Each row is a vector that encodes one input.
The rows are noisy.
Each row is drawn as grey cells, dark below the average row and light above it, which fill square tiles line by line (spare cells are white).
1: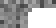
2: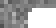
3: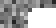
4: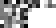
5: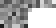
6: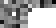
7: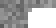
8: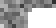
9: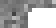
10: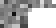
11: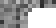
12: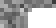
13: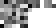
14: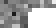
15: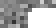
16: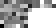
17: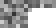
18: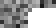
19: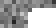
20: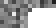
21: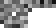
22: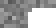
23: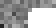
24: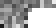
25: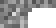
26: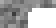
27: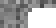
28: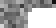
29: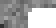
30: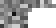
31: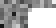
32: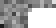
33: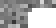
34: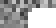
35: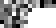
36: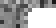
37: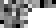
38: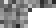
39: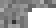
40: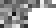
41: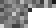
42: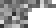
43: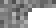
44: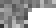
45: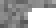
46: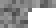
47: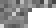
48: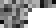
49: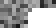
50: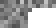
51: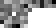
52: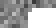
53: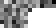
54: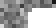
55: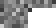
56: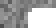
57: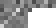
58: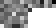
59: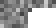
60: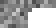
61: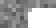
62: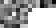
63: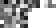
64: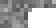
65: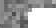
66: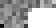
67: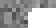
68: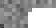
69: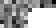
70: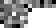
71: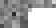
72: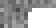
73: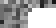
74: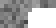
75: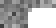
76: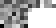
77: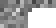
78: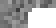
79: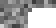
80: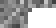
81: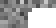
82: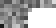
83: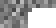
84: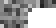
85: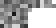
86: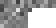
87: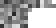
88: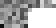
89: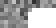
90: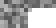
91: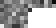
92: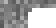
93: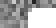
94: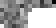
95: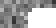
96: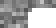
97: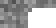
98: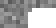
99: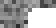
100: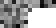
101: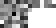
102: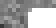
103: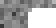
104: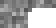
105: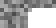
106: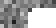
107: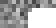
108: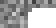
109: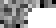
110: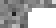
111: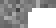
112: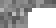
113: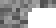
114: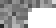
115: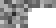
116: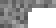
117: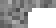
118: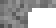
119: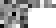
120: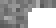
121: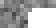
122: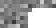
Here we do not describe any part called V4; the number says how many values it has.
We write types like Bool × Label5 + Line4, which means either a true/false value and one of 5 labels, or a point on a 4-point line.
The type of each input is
List3(Line5) + V4 × V4.
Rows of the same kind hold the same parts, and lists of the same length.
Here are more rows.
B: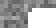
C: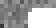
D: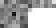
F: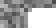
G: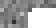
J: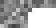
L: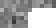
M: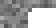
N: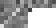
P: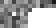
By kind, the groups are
B, D, M
C
F
G, L, P
J, N

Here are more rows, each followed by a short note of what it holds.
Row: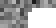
two values of V4
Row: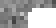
a list of one item
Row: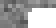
a list of three items
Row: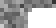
the empty list
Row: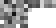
the empty list
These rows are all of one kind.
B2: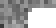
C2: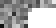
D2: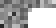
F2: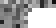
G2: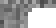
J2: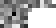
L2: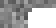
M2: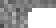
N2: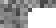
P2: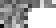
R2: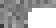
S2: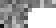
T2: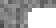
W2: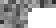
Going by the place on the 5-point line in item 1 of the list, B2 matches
L2, M2, P2 and S2.
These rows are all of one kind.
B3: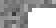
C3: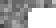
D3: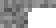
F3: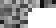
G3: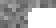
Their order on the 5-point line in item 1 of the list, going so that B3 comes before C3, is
B3, D3, G3, F3, C3.
